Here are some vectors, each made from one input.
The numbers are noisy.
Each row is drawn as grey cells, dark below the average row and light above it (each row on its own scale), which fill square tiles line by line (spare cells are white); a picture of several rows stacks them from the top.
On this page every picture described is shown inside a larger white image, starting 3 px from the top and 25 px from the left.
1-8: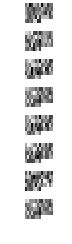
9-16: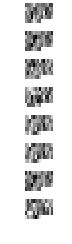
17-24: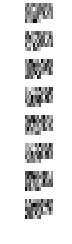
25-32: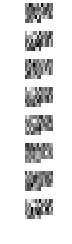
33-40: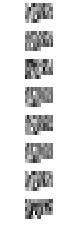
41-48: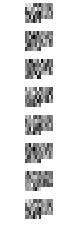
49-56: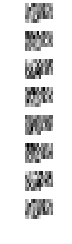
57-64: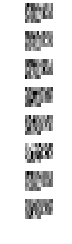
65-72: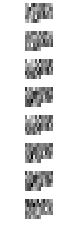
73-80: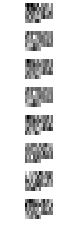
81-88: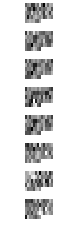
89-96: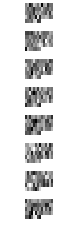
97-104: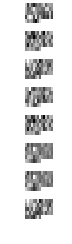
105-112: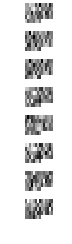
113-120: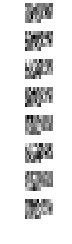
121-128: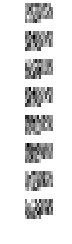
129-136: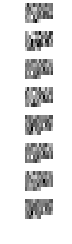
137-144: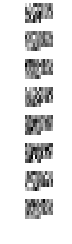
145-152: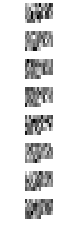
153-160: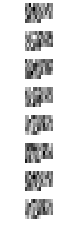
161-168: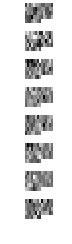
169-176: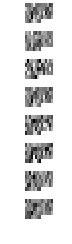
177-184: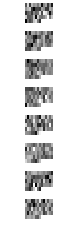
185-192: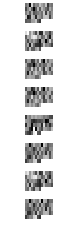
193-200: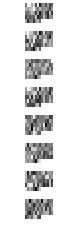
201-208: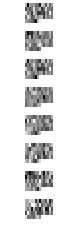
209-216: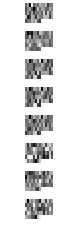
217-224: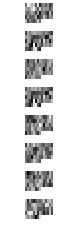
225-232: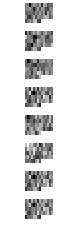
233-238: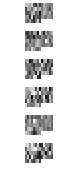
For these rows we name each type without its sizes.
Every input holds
a true/false value, together with either a label, or a point on a line.
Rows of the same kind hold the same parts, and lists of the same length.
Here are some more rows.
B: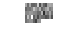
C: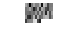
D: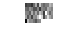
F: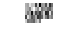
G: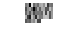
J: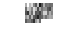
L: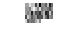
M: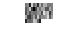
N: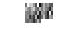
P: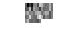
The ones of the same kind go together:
B, D, P
C, F, G, J, L, M, N

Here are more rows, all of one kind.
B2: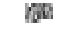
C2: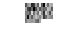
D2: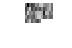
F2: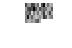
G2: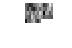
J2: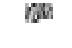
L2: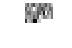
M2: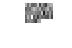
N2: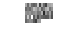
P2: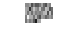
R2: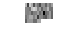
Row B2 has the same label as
C2, F2 and J2.
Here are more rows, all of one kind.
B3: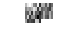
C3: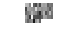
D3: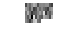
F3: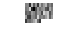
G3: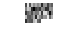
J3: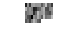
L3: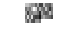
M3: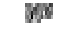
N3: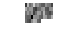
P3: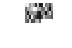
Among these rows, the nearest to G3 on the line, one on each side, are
B3 and F3.
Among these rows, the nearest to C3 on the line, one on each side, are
F3 and P3.
